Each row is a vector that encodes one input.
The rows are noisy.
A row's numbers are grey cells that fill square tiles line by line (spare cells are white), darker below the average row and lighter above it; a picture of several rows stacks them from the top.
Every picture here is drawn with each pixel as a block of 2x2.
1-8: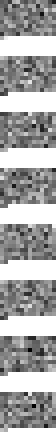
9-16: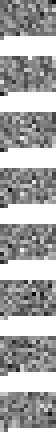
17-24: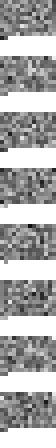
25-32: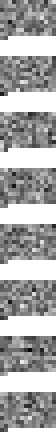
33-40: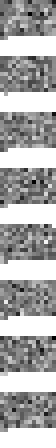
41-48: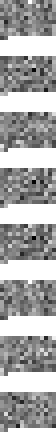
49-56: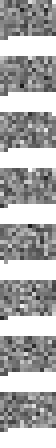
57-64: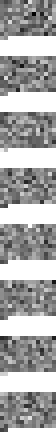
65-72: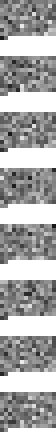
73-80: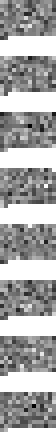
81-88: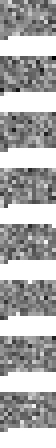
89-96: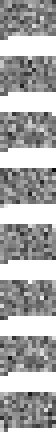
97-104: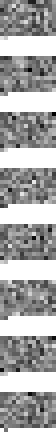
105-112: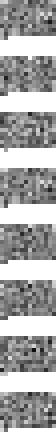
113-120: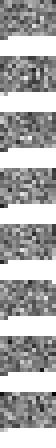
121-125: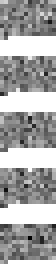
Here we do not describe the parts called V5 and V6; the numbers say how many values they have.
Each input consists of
one of 4 labels, together with either four true/false values, or a value of V5 and a value of V6.
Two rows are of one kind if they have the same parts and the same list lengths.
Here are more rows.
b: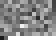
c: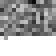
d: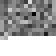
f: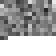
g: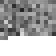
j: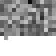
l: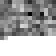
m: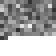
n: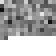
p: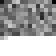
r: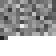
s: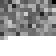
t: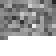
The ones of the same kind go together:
b, f, g, m, n, r, t
c, d, j, l, p, s

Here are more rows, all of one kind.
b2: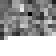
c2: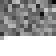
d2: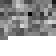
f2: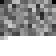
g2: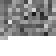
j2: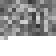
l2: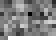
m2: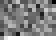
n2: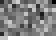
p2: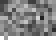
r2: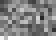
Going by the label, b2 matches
d2 and l2.
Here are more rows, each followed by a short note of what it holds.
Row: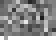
one of 4 labels, a value of V5 and a value of V6
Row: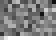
one of 4 labels, a value of V5 and a value of V6
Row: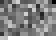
one of 4 labels, a value of V5 and a value of V6
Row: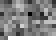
one of 4 labels, a value of V5 and a value of V6
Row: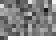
one of 4 labels and four true/false values
